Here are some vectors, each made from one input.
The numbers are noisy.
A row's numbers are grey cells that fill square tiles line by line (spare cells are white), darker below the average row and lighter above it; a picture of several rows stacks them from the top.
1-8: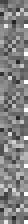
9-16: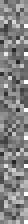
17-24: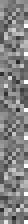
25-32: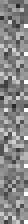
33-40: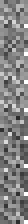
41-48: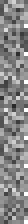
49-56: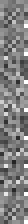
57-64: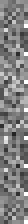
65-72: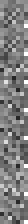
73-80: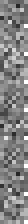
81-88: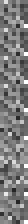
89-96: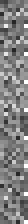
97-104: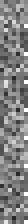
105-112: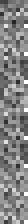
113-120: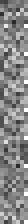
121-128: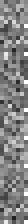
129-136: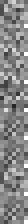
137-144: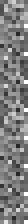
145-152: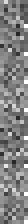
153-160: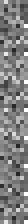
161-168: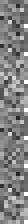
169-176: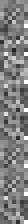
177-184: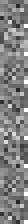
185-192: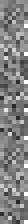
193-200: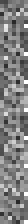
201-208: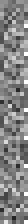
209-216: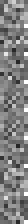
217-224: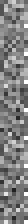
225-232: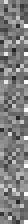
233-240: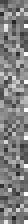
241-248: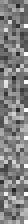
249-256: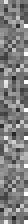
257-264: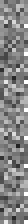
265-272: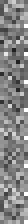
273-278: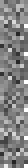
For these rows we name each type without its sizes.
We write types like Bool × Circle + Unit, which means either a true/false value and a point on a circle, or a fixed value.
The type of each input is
Circle.
